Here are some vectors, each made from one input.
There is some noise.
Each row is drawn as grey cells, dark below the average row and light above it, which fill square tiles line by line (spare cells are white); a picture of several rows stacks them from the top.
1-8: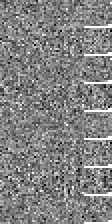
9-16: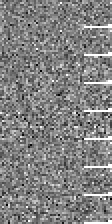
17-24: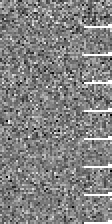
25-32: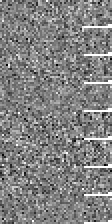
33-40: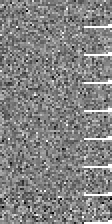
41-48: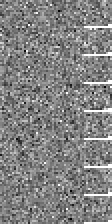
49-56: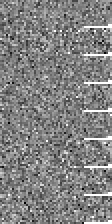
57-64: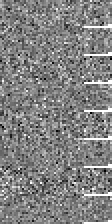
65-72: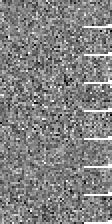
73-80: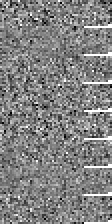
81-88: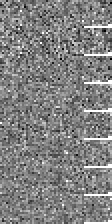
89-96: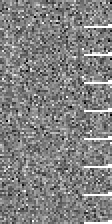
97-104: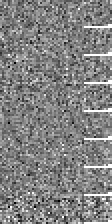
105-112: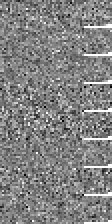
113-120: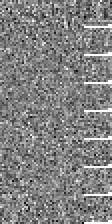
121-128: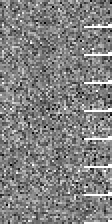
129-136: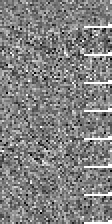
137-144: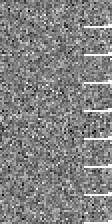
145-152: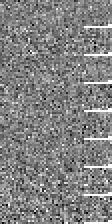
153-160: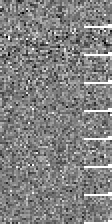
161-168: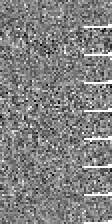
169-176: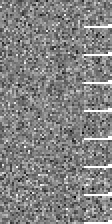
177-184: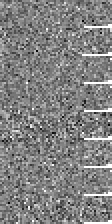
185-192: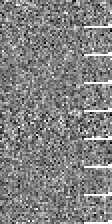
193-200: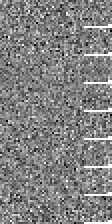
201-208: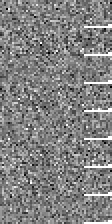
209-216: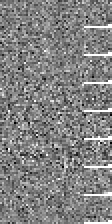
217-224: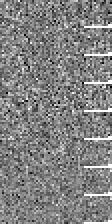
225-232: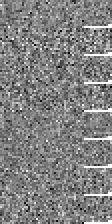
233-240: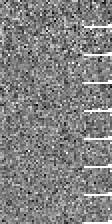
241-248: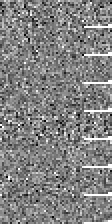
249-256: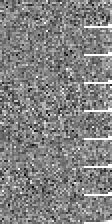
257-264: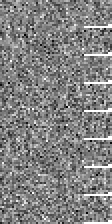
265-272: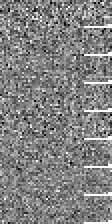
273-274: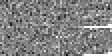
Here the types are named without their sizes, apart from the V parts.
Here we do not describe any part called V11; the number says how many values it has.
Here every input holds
a point on a circle, a label and a true/false value, together with either a point on a line, or a list of values of V11.
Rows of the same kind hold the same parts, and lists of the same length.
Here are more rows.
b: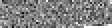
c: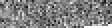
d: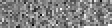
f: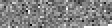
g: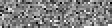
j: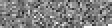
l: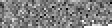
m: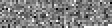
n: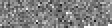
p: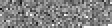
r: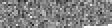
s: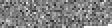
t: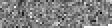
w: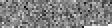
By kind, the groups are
b, n, r
c, l, w
d, p, t
f, j, s
g, m

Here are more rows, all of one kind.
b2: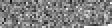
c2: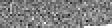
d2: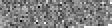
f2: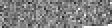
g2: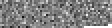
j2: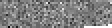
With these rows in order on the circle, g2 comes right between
b2 and f2.
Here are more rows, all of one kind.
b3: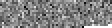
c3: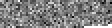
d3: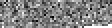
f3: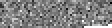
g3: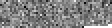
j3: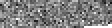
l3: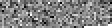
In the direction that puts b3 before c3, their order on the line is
b3, g3, l3, f3, d3, j3, c3.
